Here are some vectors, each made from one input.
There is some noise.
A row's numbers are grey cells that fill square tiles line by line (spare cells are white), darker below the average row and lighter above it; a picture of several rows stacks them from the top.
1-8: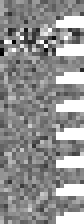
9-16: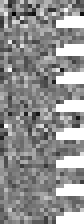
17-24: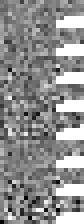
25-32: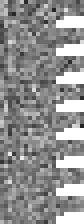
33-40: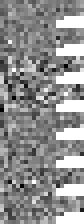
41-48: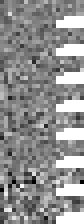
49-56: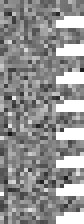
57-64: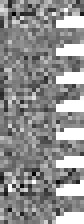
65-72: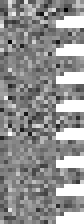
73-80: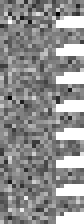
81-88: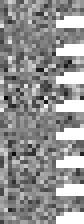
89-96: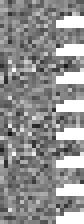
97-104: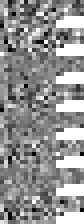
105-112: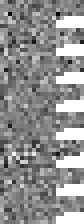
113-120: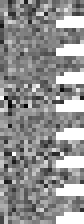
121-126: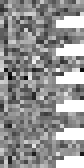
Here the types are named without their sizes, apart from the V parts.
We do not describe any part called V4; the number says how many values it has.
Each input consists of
a point on a line and three true/false values, together with either a point on a line, or three values of V4.
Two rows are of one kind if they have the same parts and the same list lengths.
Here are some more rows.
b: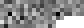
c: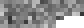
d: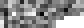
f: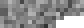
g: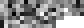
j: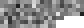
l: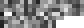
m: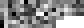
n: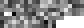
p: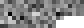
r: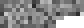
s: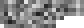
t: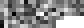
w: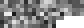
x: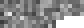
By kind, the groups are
b, c, g, j, m, p, t
d, f, l, n, r, s, w, x

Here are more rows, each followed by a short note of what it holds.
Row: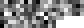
a point on a line, three true/false values and three values of V4
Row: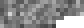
a point on a line, three true/false values and three values of V4
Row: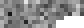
a point on each of two lines and three true/false values
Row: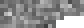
a point on a line, three true/false values and three values of V4
